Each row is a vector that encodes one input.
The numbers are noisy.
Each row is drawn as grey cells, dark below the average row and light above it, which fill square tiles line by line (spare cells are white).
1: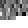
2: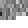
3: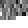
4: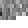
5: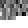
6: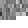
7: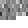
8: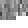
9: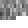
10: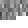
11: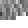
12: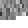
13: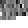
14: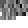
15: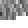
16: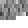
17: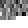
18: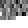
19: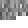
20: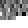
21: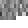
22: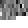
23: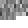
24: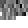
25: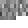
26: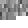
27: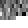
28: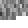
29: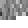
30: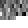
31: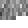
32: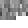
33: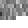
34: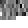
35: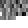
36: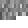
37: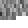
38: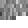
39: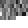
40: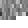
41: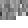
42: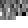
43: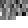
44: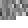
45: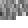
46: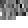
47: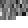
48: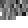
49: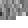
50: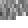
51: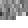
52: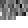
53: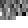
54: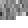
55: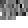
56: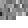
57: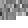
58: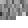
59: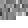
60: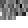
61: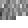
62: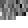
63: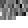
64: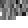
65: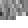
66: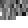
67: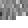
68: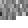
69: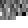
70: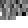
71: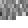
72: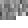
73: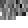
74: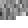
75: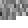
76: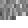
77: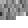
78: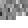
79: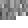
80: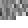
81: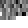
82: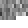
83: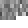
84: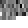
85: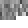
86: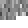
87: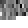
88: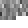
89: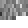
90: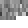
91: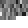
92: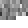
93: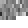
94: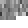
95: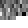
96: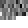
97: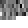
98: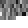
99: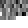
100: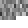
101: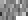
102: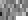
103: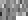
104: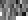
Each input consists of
either a point on a 5-point line, or a node of each of two 9-node trees.
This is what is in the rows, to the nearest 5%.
About 40% of them hold a point on a 5-point line. The rest hold a node of each of two 9-node trees.
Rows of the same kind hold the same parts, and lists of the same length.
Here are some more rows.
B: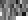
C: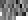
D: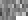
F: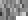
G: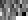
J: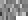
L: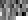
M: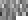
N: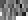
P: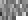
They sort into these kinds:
B, C, G, L, N
D, F, J, M, P

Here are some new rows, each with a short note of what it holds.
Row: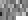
a node of each of two 9-node trees
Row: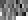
a point on a 5-point line
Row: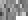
a node of each of two 9-node trees
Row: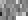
a node of each of two 9-node trees
